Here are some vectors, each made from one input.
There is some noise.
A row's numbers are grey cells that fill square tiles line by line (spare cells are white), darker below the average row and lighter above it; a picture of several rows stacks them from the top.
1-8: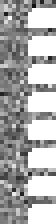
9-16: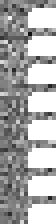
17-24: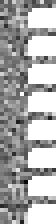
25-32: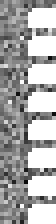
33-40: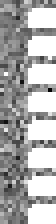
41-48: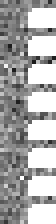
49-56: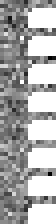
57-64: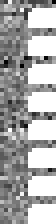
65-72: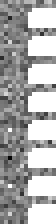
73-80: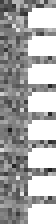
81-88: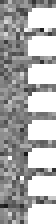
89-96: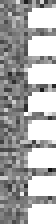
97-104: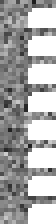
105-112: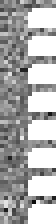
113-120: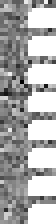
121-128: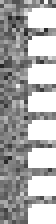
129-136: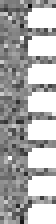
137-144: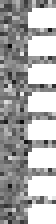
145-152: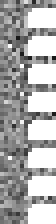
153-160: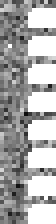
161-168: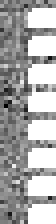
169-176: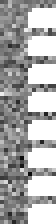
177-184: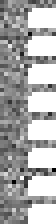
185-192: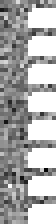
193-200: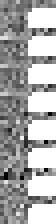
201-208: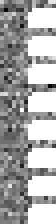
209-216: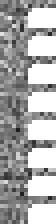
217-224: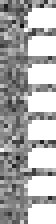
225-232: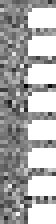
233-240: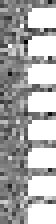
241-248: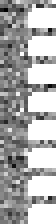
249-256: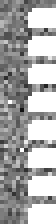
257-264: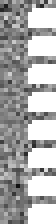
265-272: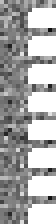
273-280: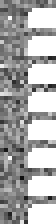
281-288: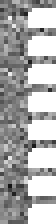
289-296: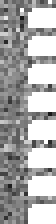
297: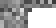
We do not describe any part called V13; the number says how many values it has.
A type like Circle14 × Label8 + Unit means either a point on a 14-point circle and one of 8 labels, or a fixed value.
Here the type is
Bool × Bool × Bool + Label7 × V13.
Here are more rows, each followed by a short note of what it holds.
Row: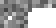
one of 7 labels and a value of V13
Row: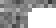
three true/false values
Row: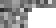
one of 7 labels and a value of V13
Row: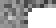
one of 7 labels and a value of V13
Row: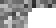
one of 7 labels and a value of V13
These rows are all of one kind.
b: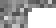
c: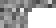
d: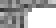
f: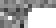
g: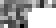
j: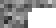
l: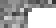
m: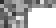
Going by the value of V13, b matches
g and l.
